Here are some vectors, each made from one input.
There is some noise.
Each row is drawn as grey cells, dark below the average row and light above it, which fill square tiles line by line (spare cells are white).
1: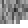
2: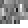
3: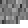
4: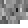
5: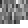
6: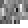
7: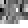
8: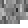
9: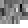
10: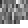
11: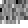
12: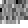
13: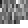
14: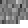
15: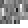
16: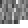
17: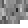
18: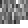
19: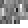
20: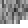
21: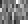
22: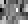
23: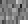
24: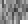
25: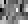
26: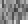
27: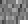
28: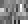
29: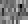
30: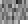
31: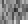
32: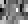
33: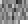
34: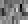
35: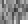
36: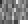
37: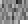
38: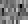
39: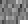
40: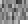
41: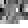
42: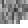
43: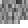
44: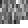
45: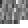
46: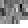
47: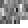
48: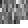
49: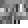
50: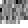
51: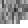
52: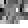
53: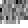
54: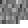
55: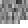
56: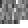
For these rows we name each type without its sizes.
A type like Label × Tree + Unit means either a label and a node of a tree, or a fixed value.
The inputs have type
Bool × Line.
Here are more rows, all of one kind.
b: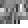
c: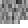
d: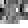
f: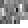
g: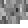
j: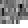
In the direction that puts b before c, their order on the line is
b, f, g, j, c, d.
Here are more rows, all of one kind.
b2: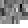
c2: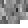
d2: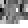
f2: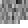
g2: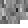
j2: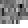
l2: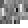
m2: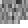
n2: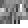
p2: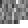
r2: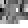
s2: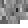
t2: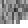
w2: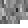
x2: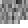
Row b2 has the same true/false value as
d2, j2, p2 and r2.
